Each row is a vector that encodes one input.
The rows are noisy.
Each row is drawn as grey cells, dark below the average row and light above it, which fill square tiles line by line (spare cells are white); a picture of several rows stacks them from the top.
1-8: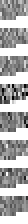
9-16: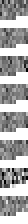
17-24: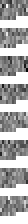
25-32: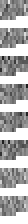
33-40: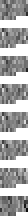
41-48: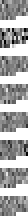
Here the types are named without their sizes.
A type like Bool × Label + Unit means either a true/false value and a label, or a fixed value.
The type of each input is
Bool × Circle + Unit.
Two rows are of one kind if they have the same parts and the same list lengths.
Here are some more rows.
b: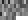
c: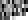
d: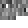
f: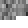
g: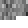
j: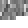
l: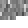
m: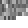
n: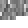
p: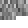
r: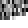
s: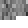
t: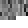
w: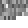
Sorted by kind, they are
b, d, f, g, j, l, m, n, p, s, t, w
c, r

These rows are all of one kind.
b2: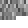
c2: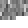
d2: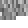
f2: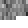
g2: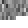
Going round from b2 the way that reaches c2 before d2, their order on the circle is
b2, f2, g2, c2, d2.
